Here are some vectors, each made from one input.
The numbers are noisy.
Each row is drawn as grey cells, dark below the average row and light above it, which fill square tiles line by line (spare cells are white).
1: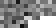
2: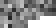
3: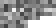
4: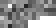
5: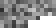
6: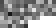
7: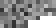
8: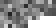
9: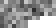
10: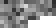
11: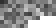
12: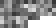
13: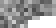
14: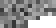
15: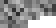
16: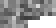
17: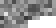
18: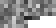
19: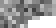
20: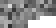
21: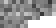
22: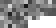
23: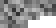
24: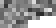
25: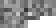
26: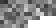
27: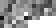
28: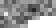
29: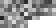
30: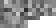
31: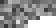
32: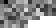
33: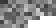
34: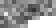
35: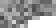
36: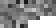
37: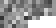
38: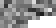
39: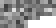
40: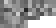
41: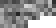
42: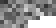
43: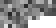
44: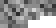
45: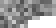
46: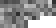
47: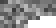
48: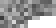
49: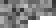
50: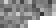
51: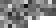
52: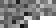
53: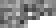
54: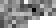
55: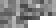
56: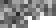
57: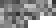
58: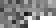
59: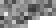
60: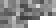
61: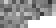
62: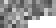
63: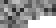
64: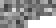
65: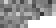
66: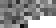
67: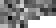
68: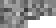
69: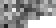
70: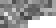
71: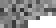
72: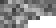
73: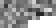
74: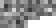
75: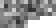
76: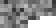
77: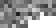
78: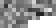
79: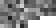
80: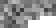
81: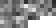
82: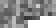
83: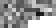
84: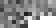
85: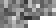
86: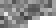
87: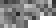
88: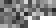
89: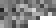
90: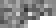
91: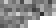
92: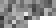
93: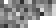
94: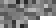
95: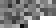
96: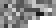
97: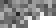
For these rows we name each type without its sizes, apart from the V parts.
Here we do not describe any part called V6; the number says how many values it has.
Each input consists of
either a point on a line, or a true/false value and a value of V6.
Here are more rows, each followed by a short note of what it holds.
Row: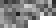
a true/false value and a value of V6
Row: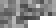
a point on a line
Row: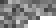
a true/false value and a value of V6
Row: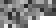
a true/false value and a value of V6
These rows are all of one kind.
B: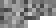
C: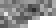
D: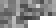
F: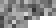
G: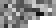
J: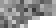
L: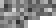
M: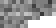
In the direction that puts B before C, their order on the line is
D, B, M, F, J, C, L, G.
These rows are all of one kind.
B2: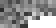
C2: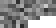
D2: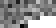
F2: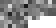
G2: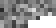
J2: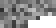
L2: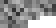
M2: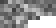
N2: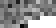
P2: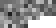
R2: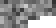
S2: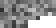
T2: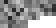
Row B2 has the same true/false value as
D2, F2, N2 and P2.
